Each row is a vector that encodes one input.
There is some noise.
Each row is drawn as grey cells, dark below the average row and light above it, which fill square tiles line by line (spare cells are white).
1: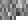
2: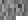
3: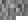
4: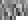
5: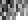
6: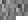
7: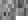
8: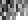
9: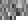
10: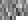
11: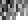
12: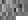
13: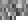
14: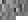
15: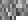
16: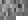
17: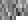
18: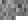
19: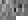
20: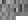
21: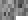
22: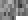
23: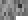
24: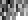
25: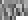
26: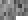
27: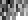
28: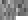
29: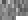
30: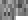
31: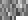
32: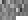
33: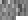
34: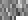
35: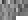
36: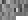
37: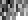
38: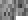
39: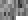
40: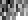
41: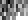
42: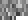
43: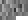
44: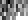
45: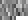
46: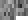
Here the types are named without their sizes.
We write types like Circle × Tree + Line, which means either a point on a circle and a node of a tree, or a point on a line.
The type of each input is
List(Line).
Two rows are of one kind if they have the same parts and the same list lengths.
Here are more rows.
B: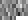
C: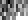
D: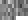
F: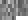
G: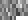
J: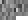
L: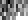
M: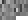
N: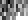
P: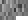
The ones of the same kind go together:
B, G
C, L, N
D, F, J, M, P

